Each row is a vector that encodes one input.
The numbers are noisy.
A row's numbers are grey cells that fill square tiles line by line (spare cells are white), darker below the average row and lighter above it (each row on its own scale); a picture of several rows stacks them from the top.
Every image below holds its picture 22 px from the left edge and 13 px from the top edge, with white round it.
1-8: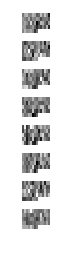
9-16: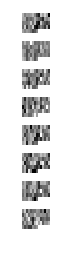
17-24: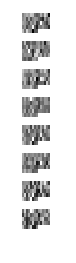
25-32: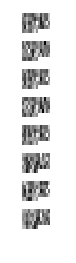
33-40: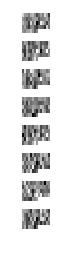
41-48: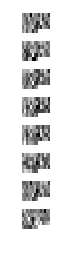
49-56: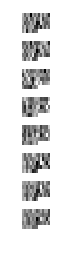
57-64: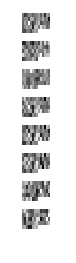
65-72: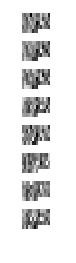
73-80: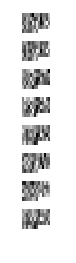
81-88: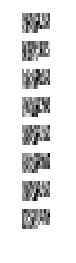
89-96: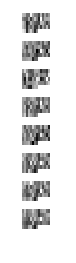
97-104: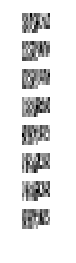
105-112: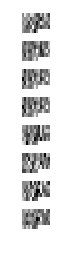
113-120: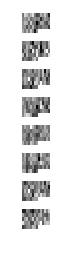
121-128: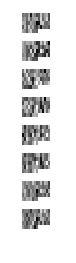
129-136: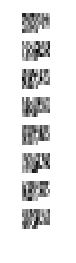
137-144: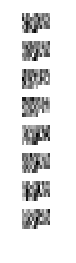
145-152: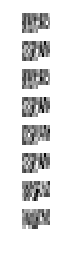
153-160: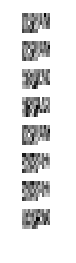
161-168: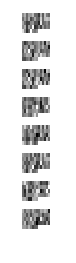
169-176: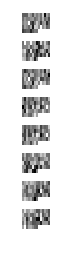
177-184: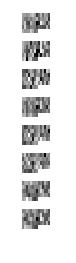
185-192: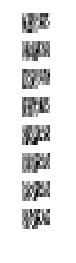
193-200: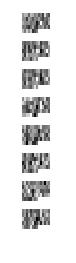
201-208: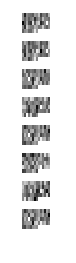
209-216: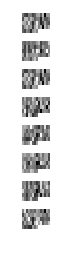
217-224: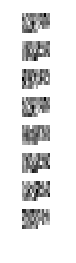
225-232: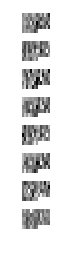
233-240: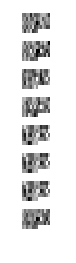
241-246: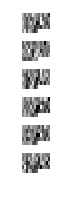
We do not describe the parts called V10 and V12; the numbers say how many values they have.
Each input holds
either a fixed value, or a node of a 7-node tree and a true/false value, or a value of V10 and a value of V12.
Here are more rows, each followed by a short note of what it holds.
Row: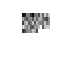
a fixed value
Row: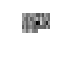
a value of V10 and a value of V12
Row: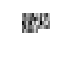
a node of a 7-node tree and a true/false value
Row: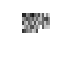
a fixed value
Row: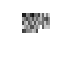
a fixed value
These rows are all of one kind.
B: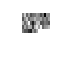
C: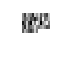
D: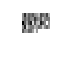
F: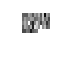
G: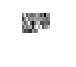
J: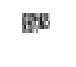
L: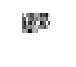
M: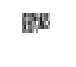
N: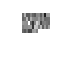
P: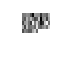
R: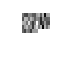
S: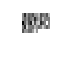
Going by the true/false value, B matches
F, G, N and R.
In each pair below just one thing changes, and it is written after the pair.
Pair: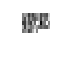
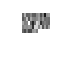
the true/false value
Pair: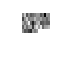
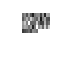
the node of the tree
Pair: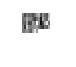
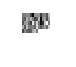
the node of the tree
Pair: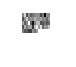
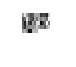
the true/false value
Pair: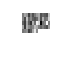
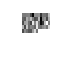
the node of the tree
